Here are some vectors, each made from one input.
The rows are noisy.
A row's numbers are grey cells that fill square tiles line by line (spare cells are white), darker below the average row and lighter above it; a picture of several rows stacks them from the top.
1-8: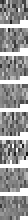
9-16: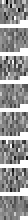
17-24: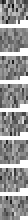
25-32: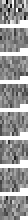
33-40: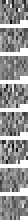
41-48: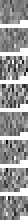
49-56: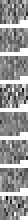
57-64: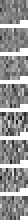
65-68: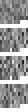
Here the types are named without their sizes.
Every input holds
a point on a line, together with either a fixed value, or three true/false values.
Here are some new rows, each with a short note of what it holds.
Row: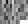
a point on a line and three true/false values
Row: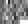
a point on a line
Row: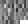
a point on a line and three true/false values
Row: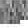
a point on a line and three true/false values
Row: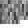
a point on a line
